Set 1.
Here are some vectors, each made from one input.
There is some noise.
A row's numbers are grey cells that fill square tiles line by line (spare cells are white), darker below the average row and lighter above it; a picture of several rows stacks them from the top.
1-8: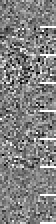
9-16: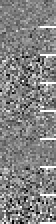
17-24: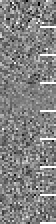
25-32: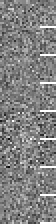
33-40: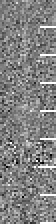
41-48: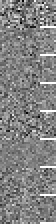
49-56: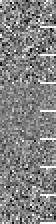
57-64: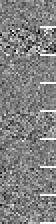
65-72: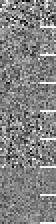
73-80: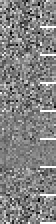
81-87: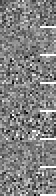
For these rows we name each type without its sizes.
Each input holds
a point on each of two lines and a true/false value.
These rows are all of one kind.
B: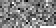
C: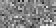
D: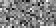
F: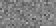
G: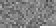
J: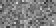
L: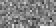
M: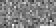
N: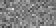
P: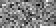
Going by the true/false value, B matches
D and P.
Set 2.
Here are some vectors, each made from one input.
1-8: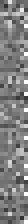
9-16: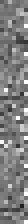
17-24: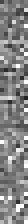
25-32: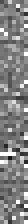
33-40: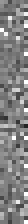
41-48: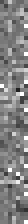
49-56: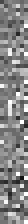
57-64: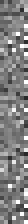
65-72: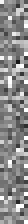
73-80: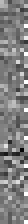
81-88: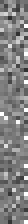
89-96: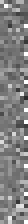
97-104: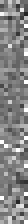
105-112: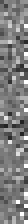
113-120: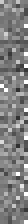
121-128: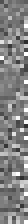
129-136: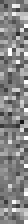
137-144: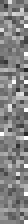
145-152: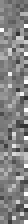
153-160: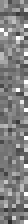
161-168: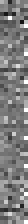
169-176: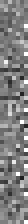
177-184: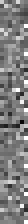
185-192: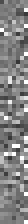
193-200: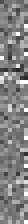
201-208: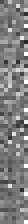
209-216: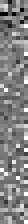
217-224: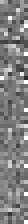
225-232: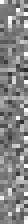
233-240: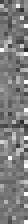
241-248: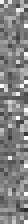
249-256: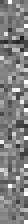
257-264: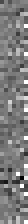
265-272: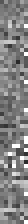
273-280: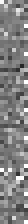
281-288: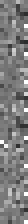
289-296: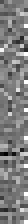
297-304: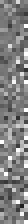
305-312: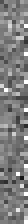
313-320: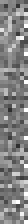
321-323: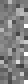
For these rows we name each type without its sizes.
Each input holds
a list of points on a line.
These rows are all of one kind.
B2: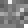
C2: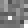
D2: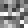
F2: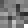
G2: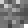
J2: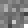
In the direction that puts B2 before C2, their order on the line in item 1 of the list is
D2, F2, G2, J2, B2, C2.
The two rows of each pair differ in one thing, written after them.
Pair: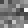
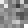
the place on the line in item 1 of the list
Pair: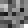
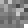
the place on the line in item 1 of the list
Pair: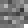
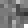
the place on the line in item 2 of the list
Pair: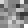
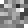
the place on the line in item 1 of the list
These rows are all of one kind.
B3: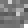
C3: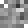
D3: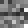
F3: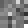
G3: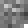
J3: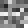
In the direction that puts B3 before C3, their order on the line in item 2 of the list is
B3, J3, C3, D3, G3, F3.
